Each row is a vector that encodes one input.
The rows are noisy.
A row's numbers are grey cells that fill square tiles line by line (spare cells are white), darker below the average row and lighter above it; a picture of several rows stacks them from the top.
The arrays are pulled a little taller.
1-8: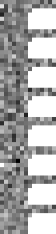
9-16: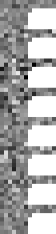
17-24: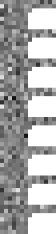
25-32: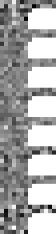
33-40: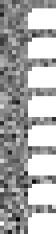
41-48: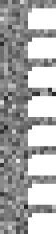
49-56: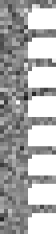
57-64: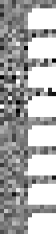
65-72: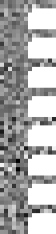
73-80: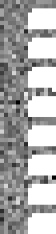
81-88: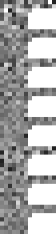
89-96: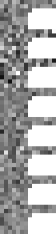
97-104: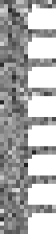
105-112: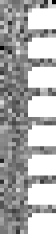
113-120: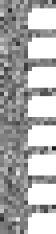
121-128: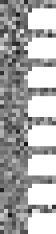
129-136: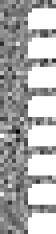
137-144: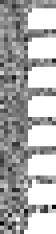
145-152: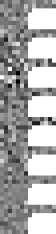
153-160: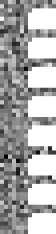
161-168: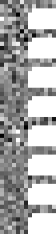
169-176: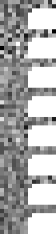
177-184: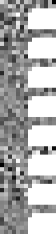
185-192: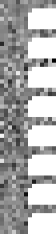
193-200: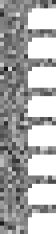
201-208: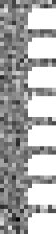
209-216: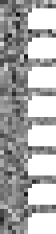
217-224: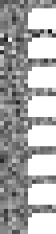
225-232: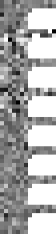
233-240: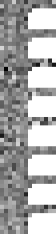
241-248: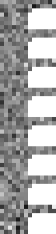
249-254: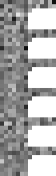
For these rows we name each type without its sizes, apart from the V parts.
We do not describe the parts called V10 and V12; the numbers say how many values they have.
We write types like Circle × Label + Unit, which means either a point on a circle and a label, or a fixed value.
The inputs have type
(Circle + V12) × Label × V10.
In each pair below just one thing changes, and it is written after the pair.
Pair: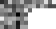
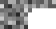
the label
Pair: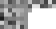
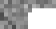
the value of V12
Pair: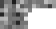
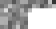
the label
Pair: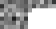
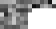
the label
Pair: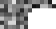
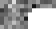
the value of V10
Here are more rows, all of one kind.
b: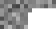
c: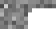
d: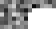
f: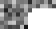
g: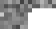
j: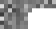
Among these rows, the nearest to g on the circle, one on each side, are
f and j.
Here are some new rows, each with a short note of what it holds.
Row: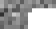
a point on a circle, a label and a value of V10
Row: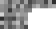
a point on a circle, a label and a value of V10
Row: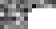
a point on a circle, a label and a value of V10
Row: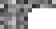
a label, a value of V10 and a value of V12
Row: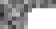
a label, a value of V10 and a value of V12
